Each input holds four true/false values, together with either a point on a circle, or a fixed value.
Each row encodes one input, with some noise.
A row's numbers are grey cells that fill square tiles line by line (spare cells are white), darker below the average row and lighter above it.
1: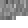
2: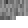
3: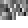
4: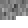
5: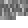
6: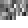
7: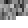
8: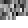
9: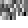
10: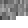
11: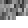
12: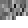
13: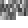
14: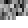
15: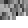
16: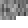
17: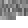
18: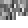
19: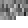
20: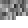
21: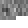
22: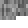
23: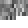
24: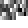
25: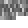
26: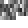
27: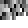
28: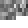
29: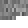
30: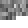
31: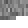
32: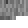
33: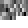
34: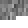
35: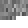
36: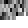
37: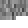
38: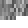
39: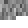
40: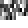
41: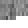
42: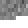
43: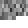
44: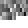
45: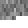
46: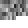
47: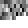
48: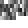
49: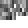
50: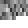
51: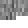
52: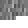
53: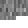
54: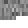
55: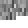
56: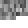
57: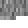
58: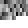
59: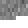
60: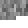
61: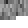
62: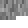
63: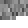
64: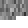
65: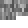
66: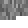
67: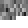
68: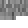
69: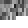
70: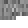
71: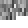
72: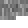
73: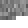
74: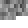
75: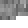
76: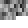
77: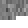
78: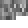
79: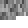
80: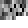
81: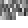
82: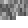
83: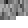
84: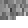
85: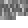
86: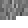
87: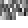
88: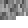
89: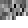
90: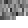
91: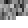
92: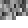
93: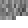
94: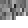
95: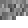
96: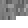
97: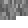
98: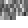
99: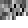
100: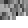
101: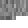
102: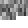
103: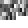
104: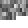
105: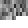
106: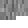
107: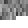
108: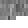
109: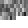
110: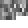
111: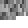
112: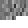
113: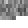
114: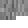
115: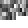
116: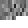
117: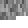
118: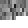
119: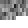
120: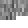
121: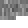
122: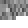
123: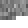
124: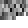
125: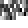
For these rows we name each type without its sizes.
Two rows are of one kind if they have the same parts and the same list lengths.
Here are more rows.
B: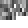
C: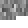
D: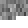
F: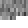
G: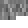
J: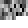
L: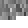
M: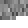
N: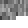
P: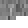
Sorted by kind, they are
B, D, G, L, N, P
C, F, J, M

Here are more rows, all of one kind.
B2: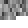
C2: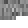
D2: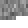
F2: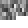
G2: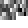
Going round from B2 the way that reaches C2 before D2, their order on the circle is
B2, C2, D2, G2, F2.
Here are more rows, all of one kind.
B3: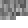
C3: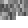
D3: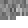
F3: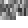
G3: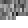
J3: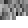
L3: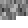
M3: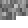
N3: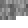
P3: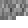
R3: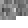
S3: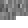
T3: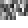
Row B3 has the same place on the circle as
D3 and G3.
